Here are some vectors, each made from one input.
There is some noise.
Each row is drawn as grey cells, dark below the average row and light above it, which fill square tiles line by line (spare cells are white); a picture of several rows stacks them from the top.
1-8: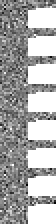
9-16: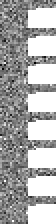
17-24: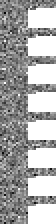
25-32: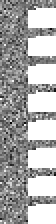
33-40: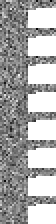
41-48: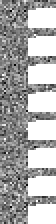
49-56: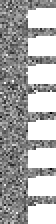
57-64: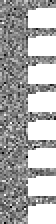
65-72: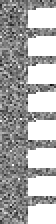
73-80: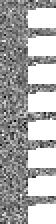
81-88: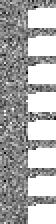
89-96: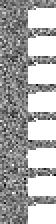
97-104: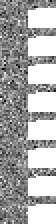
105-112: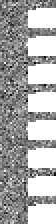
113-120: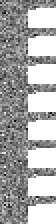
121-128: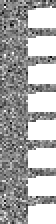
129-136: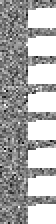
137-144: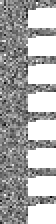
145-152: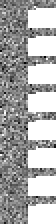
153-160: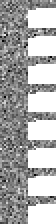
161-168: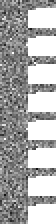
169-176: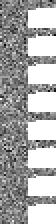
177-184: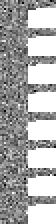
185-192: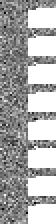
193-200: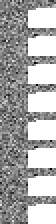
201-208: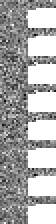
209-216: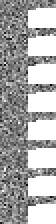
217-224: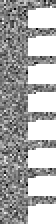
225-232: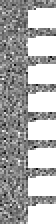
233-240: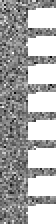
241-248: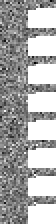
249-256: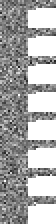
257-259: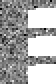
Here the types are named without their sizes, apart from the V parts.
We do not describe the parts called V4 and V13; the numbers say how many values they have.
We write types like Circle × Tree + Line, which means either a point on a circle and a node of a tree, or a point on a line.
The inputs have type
(Bool × V4 + V13) × Tree.
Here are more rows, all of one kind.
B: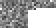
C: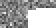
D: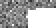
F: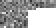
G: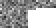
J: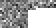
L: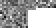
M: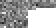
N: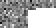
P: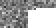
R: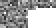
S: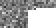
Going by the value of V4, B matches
F, P and S.
